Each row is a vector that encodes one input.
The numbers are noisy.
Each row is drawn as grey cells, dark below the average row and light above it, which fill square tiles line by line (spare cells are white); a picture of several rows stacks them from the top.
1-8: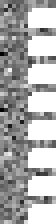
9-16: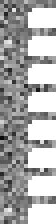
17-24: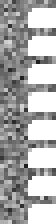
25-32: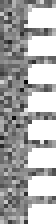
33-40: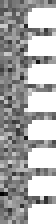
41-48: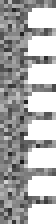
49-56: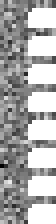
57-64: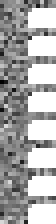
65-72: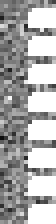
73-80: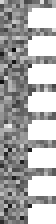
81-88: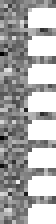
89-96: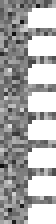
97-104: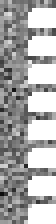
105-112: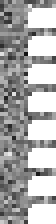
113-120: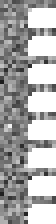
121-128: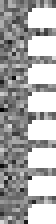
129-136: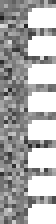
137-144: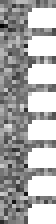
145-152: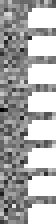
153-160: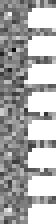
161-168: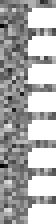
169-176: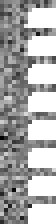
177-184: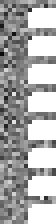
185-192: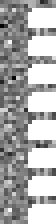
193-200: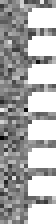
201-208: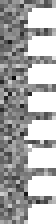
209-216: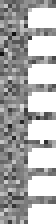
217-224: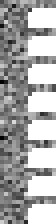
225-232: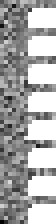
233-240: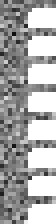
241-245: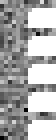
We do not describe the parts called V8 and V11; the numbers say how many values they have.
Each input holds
either a node of a 10-node tree, or a value of V8 and a value of V11, or a list of up to two points on a 7-point line.
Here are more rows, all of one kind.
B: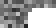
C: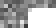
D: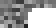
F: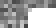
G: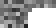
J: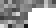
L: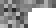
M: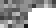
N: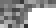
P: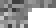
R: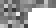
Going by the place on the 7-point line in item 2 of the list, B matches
D, G, N and P.
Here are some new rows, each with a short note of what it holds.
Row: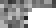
the empty list
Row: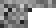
a node of a 10-node tree
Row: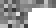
a list of two items
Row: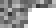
a value of V8 and a value of V11
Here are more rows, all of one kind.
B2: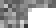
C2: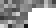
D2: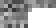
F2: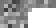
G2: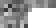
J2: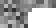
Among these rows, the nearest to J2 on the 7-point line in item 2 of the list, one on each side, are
F2 and G2.
